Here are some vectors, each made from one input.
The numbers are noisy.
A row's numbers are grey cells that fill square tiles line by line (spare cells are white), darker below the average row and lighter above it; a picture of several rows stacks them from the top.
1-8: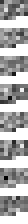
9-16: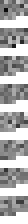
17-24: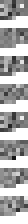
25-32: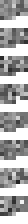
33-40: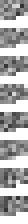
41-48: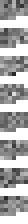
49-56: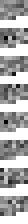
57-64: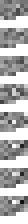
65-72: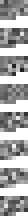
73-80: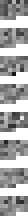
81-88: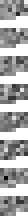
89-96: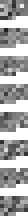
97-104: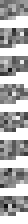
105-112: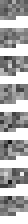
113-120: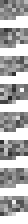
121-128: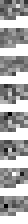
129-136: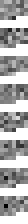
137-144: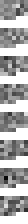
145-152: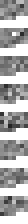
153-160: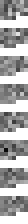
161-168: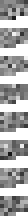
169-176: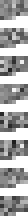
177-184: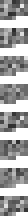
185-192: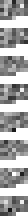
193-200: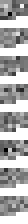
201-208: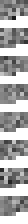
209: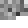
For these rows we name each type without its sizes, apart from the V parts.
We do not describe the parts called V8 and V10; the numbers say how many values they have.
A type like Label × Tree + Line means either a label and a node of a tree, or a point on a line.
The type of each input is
Line × (Line + V10) + V8.
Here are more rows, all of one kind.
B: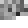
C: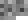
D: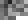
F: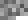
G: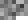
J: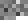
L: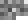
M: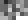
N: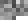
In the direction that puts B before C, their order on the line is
G, J, F, B, N, L, C, D, M.
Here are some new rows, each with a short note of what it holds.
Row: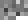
a point on a line and a value of V10
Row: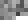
a point on a line and a value of V10
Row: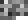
a value of V8
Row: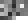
a value of V8
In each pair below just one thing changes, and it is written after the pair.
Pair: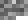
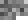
the value of V10
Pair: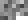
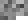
the place on the line
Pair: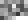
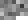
the value of V10
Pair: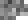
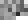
the value of V10
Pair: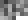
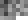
the value of V10
